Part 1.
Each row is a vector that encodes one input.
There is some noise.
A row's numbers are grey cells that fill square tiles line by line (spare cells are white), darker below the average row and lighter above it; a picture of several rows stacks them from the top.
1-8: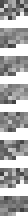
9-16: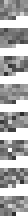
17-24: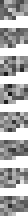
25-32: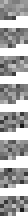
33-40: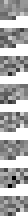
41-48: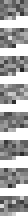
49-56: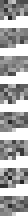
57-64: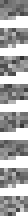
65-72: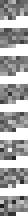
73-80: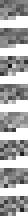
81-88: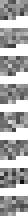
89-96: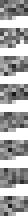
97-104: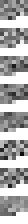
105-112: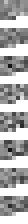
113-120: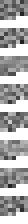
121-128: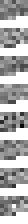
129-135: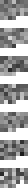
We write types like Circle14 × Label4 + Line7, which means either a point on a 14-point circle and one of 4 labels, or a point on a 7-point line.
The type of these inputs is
Bool × Bool × Bool.
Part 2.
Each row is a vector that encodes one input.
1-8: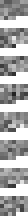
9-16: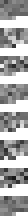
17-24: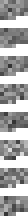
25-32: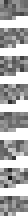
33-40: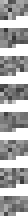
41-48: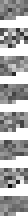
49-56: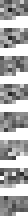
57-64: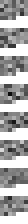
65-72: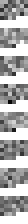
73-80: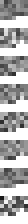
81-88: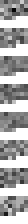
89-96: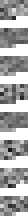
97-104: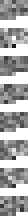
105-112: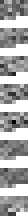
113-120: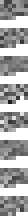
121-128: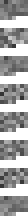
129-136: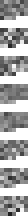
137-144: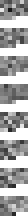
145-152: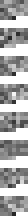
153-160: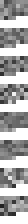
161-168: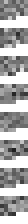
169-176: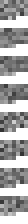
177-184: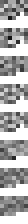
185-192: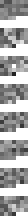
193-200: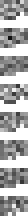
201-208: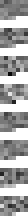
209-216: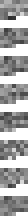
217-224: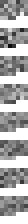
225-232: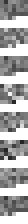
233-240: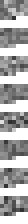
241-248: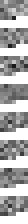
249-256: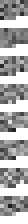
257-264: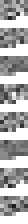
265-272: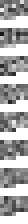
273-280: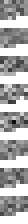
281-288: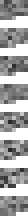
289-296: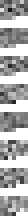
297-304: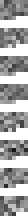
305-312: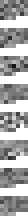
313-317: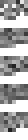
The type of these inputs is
Bool × Bool × Bool.
